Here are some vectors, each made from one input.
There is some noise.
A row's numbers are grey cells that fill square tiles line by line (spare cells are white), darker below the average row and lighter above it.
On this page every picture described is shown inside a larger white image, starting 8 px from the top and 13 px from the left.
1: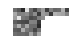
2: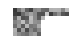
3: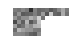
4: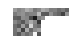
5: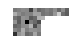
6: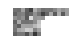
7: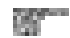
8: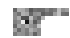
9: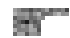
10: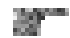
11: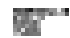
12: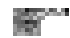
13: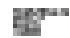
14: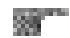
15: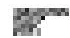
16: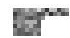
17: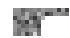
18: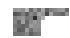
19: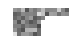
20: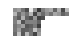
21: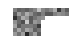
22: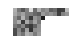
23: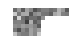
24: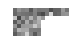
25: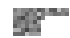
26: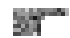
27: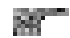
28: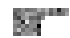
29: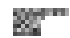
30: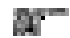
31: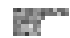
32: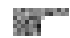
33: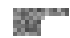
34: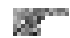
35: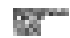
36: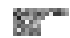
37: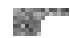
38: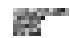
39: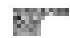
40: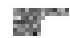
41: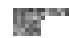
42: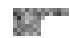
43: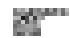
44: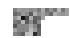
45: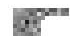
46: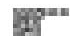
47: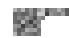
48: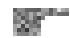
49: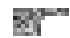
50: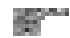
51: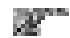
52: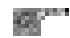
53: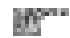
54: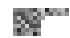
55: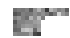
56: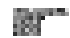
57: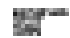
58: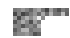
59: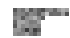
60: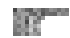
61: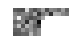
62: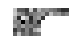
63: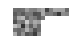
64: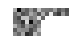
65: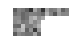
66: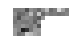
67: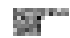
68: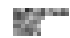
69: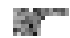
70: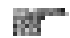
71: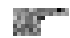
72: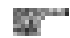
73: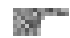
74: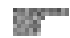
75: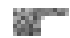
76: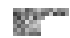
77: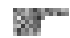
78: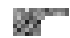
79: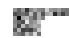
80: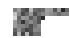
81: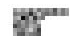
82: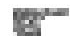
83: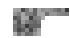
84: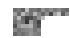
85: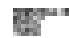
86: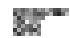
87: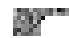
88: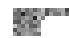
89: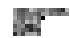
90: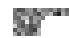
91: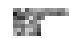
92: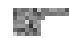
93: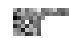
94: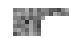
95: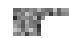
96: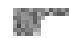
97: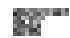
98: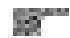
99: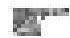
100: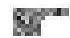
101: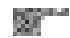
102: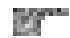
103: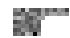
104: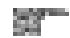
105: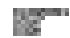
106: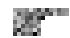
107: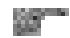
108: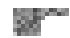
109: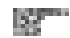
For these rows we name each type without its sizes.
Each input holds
a node of a tree, together with either a point on a circle, or four true/false values.
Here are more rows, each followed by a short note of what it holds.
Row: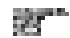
a point on a circle and a node of a tree
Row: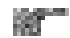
a point on a circle and a node of a tree
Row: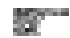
a node of a tree and four true/false values
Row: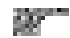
a point on a circle and a node of a tree
